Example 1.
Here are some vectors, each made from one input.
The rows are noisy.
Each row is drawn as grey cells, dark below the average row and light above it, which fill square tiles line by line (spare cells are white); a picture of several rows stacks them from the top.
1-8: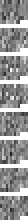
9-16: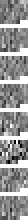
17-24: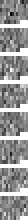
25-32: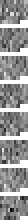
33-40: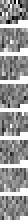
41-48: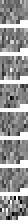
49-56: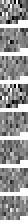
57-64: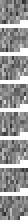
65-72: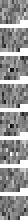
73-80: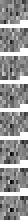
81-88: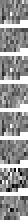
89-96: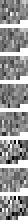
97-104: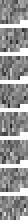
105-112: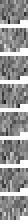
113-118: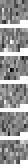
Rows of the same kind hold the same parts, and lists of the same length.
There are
2 kinds of row.
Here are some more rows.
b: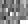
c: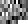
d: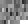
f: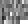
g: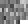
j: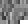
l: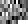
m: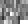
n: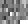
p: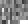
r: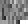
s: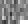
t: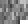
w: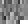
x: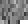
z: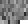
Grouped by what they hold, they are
b, d, f, g, j, m, n, p, r, s, t, w, x, z
c, l

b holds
a point on an 11-point circle and a true/false value.
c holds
a fixed value.
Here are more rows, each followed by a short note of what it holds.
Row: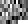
a fixed value
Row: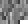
a point on an 11-point circle and a true/false value
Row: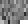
a point on an 11-point circle and a true/false value
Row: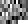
a fixed value
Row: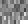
a point on an 11-point circle and a true/false value
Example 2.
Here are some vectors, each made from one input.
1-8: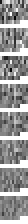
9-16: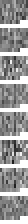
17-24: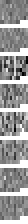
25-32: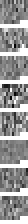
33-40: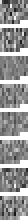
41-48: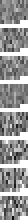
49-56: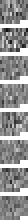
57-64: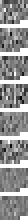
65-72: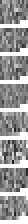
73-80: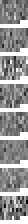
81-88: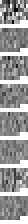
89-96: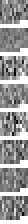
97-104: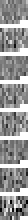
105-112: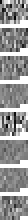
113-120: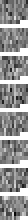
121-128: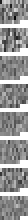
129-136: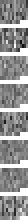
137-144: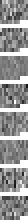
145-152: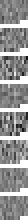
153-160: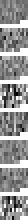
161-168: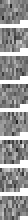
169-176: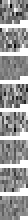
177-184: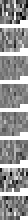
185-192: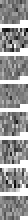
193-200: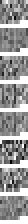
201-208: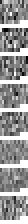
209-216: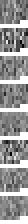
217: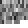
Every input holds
either one of 12 labels, or four true/false values.
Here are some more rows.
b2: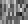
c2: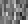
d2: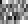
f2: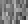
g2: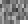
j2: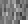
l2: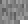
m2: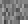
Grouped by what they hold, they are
b2, d2, g2, m2
c2, f2, j2, l2

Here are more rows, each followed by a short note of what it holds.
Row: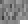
four true/false values
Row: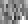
one of 12 labels
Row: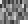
one of 12 labels
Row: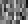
four true/false values
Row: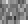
one of 12 labels
